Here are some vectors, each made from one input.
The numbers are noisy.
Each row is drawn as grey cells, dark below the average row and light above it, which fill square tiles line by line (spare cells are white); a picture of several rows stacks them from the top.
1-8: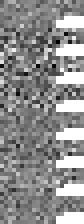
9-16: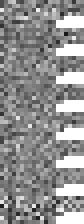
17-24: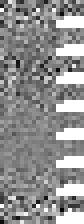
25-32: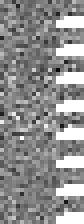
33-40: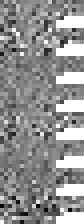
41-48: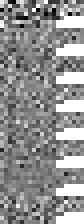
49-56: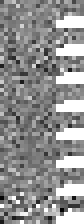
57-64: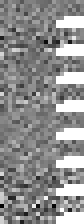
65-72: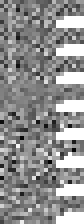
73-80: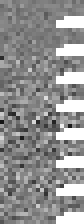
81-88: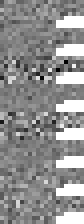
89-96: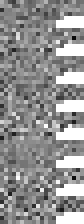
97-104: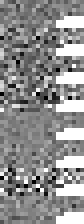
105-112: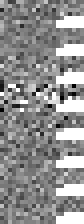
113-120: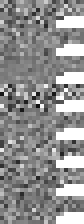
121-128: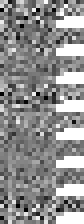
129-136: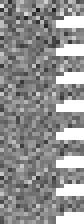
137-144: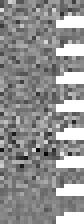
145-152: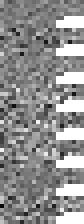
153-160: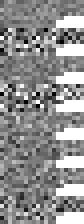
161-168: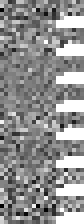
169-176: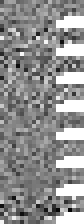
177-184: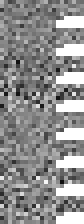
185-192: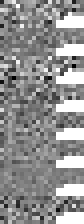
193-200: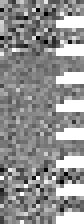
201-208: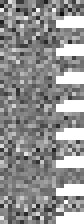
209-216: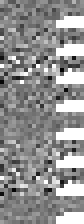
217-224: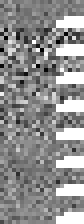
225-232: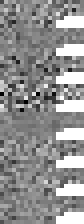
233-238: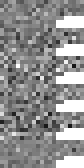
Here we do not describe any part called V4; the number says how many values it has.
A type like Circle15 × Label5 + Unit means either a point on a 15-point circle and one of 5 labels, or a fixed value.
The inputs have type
Label5 × ((Label6 + Line5) × V4 + Line6).
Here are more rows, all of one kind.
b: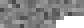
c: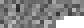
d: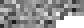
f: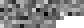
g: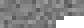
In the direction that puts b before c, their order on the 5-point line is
b, f, d, g, c.
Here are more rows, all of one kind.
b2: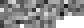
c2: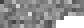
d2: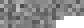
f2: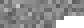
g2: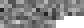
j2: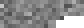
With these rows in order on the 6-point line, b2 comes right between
c2 and j2.
